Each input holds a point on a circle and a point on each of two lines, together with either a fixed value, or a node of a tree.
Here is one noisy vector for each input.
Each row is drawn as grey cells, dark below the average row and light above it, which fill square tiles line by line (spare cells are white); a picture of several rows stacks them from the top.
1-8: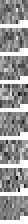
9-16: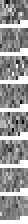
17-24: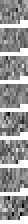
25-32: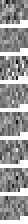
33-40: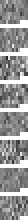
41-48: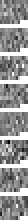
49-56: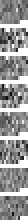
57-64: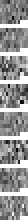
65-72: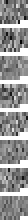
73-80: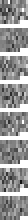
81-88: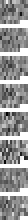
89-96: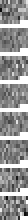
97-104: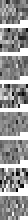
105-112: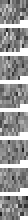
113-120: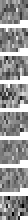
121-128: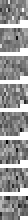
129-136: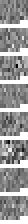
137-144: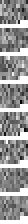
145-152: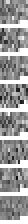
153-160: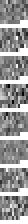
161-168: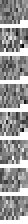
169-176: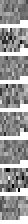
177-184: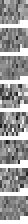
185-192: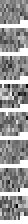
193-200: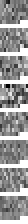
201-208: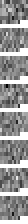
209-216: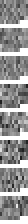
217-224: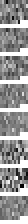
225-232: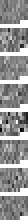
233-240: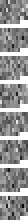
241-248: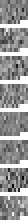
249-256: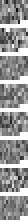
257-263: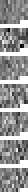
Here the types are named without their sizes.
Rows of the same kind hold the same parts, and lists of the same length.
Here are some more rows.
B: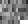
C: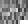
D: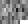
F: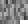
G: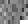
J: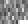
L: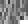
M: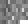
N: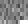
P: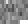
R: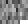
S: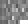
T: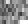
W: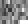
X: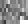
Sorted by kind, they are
B, C, F, J, M, P, S, T, W, X
D, G, L, N, R

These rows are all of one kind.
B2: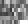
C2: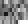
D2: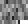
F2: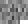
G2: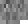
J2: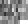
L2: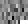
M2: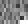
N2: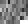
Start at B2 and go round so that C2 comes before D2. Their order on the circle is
B2, N2, C2, F2, M2, D2, G2, L2, J2.
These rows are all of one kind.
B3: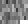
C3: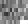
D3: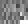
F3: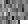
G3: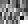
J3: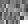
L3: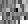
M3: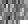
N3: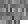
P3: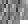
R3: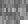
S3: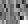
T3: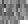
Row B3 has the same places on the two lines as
D3 and S3.
